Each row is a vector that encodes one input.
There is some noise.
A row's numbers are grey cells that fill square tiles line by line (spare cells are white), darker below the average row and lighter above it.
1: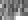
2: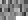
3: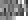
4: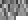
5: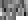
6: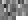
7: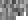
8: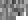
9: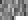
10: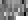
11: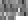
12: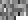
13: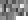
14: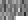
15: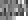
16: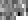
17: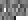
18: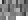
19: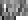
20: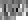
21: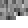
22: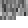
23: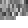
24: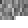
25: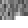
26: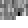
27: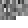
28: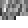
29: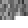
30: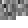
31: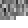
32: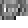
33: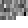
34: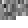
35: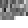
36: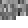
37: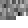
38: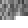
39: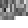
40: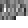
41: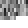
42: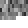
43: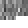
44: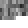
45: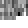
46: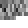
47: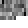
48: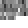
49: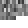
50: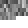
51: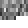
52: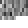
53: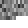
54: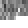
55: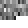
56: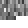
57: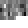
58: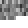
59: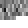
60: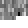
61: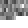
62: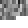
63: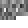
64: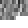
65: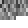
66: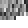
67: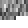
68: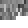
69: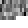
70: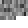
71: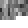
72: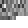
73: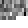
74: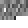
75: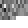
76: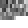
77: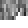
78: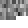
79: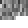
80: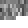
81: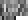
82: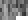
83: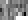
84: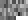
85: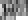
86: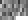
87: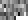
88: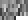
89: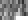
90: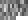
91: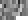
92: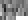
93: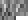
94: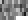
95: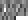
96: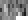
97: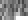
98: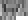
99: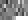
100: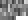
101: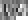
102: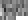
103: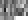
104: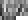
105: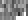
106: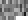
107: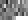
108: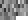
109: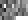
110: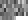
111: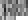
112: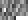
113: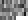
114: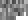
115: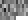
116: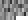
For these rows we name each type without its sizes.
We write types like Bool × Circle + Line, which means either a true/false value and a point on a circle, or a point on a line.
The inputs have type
Circle × (Circle + Line).
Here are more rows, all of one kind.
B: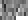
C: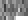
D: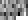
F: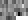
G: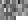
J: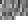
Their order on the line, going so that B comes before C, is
F, B, G, C, J, D.
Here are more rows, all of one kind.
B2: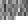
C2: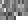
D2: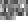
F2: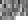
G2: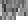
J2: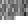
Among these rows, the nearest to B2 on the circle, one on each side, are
G2 and J2.
